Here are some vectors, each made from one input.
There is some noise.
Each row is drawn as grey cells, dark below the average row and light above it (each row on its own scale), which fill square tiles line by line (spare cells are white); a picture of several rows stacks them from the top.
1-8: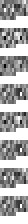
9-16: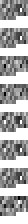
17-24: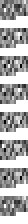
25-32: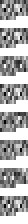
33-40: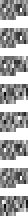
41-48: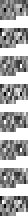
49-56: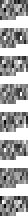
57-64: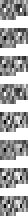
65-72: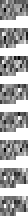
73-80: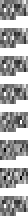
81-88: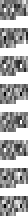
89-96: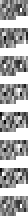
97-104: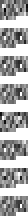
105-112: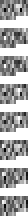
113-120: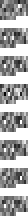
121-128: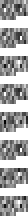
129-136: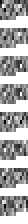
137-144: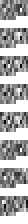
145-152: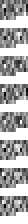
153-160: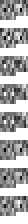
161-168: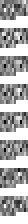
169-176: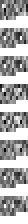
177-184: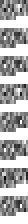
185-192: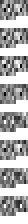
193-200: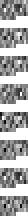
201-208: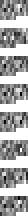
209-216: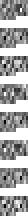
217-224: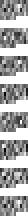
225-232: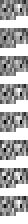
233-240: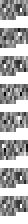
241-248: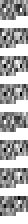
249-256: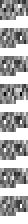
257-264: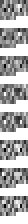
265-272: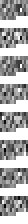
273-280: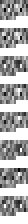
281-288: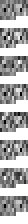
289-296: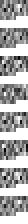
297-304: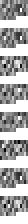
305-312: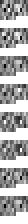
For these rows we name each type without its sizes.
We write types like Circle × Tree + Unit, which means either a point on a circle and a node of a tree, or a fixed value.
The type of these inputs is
Bool × (Circle + Unit) + Line.
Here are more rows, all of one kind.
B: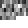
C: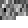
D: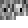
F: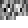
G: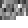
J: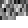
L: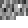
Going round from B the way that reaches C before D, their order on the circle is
B, G, J, C, D, F, L.
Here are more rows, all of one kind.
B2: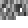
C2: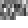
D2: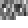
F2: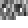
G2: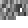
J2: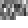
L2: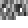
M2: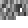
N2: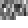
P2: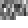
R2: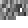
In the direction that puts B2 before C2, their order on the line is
R2, G2, M2, B2, L2, F2, D2, N2, P2, J2, C2.
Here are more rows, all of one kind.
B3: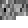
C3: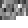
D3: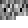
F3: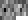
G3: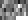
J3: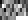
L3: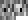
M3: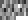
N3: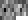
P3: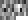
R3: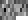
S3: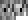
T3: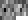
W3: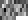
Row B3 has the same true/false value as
D3, J3, R3 and W3.
